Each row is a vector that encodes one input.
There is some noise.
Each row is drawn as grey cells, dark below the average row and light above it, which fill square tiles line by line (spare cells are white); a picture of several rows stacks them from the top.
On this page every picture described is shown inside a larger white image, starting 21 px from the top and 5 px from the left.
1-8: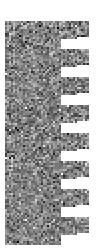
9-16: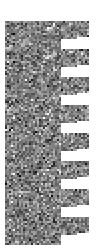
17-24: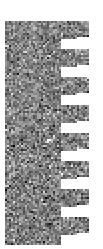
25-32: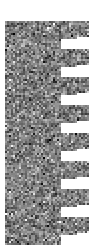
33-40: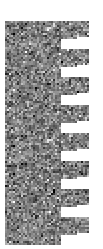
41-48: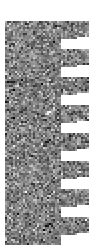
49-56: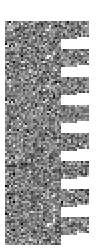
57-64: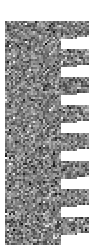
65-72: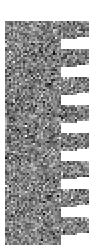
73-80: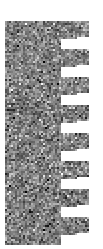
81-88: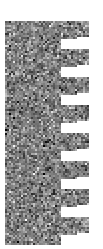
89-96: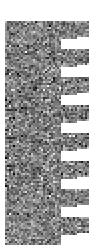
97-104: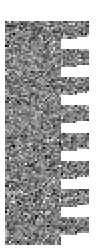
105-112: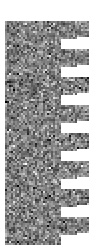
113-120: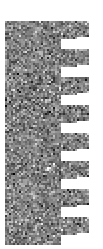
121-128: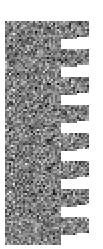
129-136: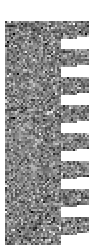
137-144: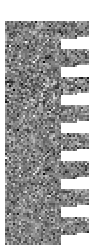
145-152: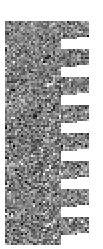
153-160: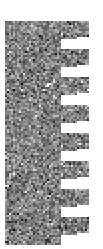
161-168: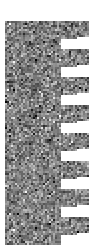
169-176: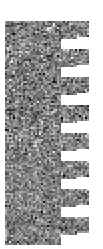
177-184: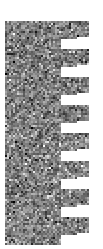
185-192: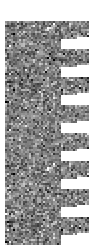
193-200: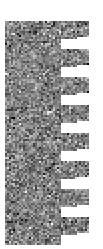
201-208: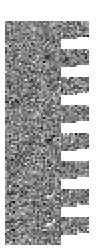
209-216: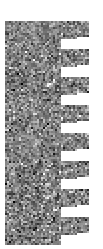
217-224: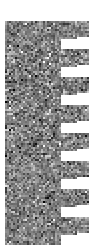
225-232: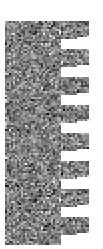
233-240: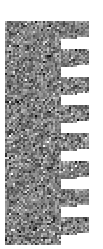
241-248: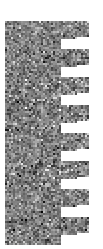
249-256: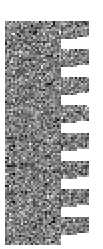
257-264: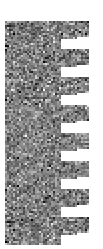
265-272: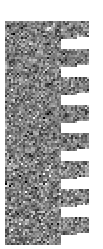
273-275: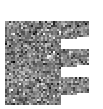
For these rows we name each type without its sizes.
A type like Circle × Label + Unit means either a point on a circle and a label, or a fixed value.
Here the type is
Circle × Line.
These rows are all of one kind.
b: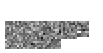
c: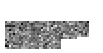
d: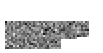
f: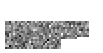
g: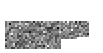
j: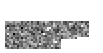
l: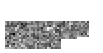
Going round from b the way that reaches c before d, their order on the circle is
b, l, f, j, g, c, d.
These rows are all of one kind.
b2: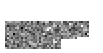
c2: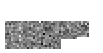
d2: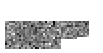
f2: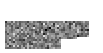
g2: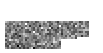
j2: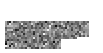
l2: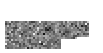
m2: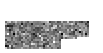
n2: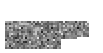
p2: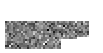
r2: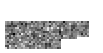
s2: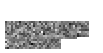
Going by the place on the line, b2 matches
m2 and r2.
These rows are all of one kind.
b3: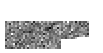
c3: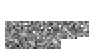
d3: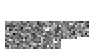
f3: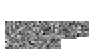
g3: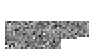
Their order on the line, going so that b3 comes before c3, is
g3, f3, b3, c3, d3.
